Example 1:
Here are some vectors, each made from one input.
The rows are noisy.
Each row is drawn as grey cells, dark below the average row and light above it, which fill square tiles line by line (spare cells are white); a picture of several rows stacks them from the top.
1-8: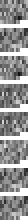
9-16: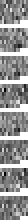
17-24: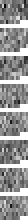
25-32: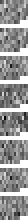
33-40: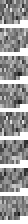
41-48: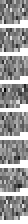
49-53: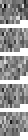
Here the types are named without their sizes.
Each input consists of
a point on a line.
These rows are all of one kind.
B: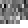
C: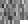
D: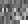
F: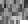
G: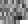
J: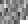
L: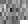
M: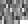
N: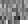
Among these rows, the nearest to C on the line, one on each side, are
D and L.
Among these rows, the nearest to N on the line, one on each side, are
G and J.
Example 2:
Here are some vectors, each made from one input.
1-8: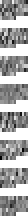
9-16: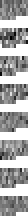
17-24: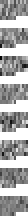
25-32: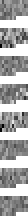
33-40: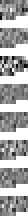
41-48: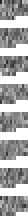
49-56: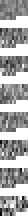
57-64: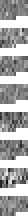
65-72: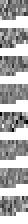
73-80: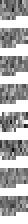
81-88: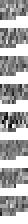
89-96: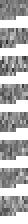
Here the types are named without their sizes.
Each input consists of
five true/false values.
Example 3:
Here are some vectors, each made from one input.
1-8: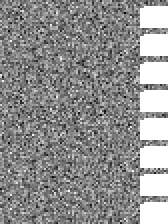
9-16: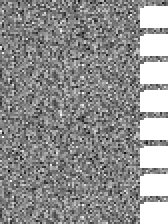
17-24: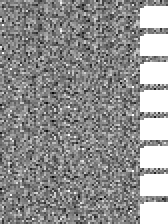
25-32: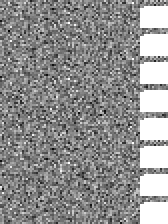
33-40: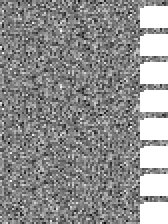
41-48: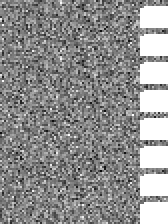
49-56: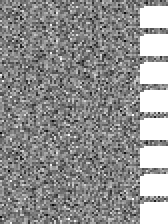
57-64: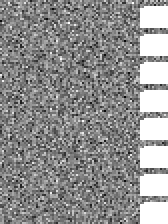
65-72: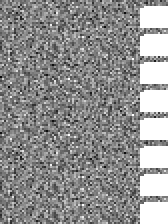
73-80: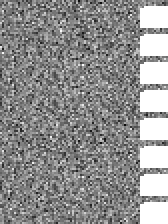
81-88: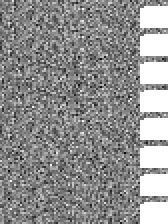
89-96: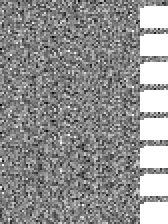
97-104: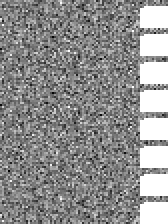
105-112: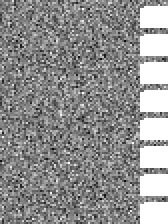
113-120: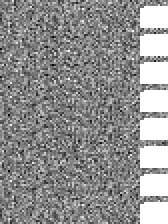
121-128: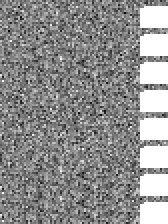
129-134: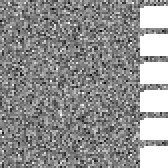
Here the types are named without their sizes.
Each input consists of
a label.
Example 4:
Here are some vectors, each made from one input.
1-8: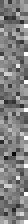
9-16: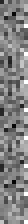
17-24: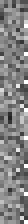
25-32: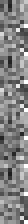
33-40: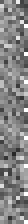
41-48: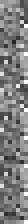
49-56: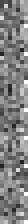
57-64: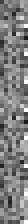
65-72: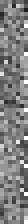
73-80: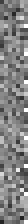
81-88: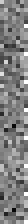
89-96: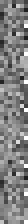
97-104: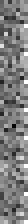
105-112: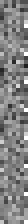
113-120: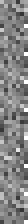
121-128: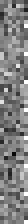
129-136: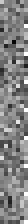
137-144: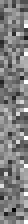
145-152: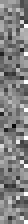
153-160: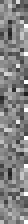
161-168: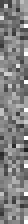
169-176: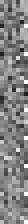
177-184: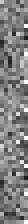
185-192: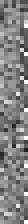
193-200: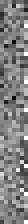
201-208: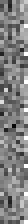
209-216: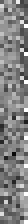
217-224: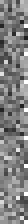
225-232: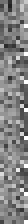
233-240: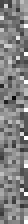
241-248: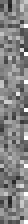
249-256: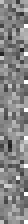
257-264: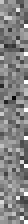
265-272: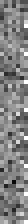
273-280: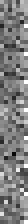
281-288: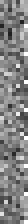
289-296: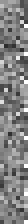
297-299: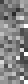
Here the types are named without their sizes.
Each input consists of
a point on a line.
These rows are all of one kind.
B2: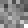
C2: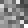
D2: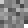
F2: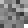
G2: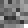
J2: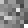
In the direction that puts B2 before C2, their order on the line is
B2, C2, J2, D2, F2, G2.
